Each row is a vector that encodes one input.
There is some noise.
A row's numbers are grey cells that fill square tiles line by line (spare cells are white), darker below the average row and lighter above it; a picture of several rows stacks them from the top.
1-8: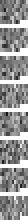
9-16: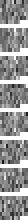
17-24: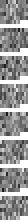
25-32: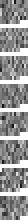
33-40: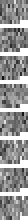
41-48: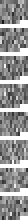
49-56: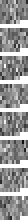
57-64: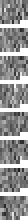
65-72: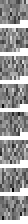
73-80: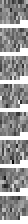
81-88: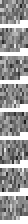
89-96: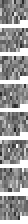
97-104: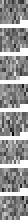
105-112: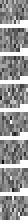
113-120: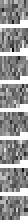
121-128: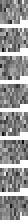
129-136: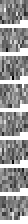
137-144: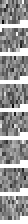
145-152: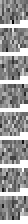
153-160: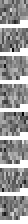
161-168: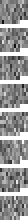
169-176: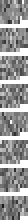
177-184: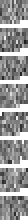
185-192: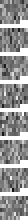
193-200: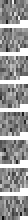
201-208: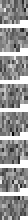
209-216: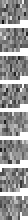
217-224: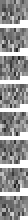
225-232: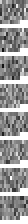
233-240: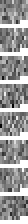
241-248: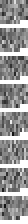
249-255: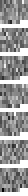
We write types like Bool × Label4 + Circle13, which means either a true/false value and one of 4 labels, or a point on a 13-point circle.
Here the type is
Bool × (Line11 + Line13).
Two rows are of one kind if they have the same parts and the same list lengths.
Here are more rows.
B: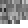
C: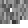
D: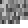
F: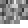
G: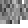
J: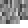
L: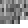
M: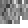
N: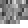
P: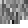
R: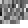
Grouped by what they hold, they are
B, F, G, J, M, N, R
C, D, L, P

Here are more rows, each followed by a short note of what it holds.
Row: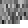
a point on a 13-point line and a true/false value
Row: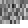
a point on an 11-point line and a true/false value
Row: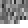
a point on an 11-point line and a true/false value
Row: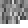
a point on an 11-point line and a true/false value
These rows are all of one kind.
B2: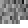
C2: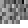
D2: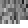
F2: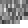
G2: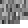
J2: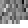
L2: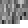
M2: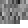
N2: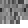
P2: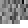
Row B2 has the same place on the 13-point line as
C2, N2 and P2.
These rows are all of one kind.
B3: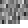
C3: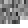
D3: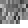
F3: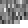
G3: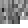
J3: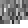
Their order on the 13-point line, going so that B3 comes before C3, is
B3, F3, J3, G3, C3, D3.
